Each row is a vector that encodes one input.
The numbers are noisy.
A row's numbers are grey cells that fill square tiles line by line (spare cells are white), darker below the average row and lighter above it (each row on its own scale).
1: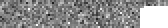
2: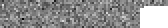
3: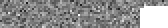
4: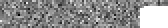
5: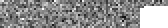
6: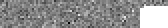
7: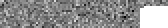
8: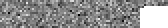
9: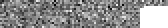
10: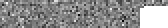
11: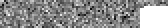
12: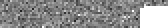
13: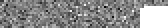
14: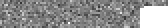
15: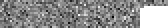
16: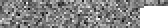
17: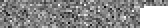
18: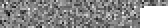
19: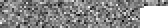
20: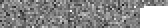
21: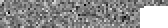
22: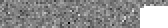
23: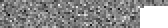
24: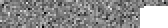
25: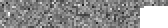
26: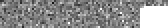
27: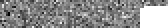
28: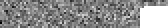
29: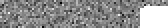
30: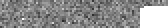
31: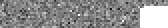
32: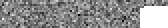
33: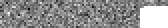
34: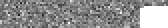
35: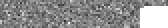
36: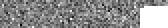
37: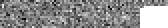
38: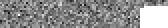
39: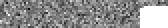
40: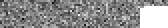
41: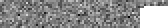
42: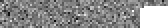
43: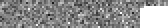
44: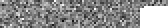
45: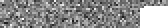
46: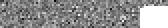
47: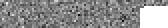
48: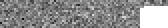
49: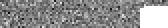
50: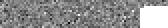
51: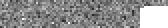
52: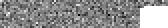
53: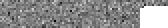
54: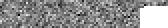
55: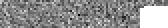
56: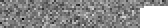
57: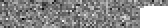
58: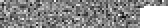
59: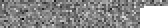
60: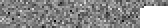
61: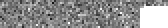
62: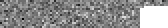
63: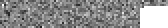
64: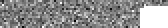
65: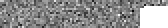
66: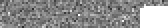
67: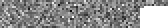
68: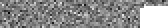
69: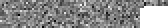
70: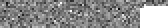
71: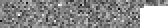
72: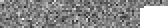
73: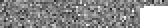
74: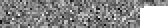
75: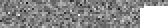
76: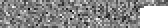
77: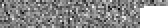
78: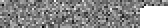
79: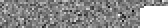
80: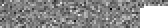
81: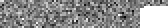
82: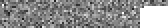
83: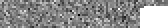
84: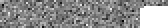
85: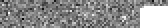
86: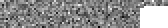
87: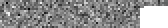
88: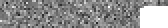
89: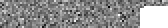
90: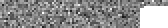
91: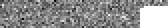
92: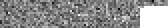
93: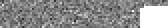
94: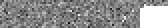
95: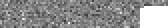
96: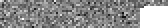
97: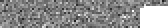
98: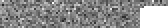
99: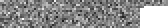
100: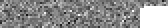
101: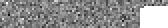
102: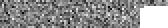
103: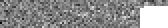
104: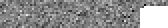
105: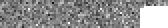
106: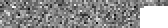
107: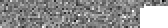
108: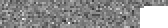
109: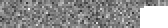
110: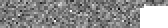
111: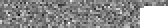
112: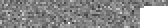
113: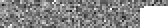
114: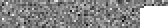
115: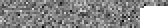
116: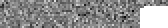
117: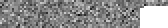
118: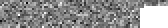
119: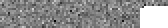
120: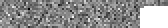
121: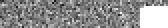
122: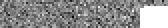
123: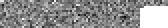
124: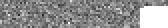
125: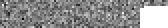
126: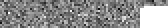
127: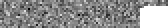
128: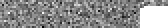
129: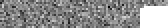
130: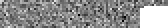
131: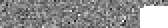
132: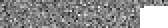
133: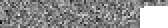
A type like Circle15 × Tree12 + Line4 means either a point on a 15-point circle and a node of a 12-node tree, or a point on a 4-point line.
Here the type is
Bool × List2(Line8).
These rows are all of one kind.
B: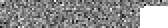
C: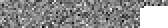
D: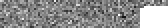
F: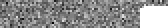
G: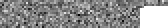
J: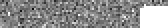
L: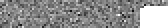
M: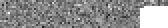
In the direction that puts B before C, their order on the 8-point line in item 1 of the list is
G, L, B, C, M, J, D, F.
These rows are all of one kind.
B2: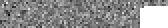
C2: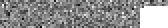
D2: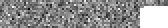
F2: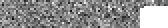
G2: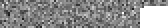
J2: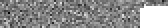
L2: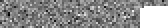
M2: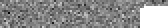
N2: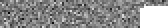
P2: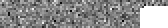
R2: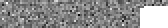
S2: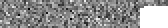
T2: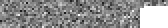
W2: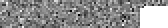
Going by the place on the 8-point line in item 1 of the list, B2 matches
C2, G2 and W2.
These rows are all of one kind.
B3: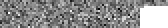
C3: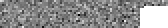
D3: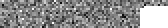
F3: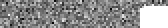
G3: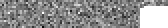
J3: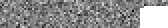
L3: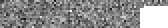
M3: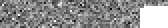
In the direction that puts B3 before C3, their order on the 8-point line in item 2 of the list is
L3, B3, C3, F3, D3, M3, J3, G3.
